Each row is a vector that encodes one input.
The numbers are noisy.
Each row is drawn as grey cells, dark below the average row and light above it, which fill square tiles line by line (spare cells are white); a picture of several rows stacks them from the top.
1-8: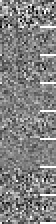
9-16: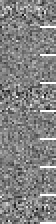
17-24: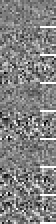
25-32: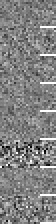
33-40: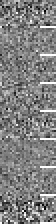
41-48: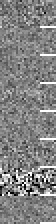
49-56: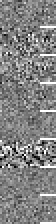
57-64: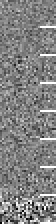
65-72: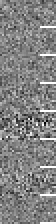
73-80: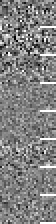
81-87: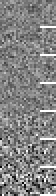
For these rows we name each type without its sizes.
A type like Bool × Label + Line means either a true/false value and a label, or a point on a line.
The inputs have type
Bool × Bool × Bool × Bool + Line.
